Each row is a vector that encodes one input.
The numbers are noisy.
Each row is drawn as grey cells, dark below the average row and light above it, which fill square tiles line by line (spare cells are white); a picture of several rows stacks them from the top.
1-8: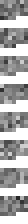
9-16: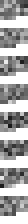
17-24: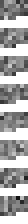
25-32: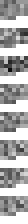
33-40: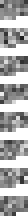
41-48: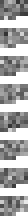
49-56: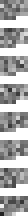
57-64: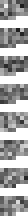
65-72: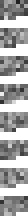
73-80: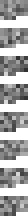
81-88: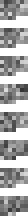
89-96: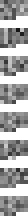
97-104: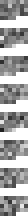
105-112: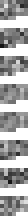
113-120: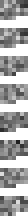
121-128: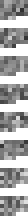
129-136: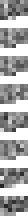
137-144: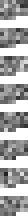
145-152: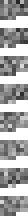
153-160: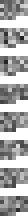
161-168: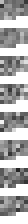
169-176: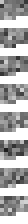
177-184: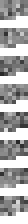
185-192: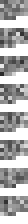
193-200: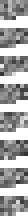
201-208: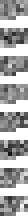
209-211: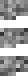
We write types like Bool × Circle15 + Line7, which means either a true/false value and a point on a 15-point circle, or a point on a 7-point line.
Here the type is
Bool × Bool × Bool + Label11.
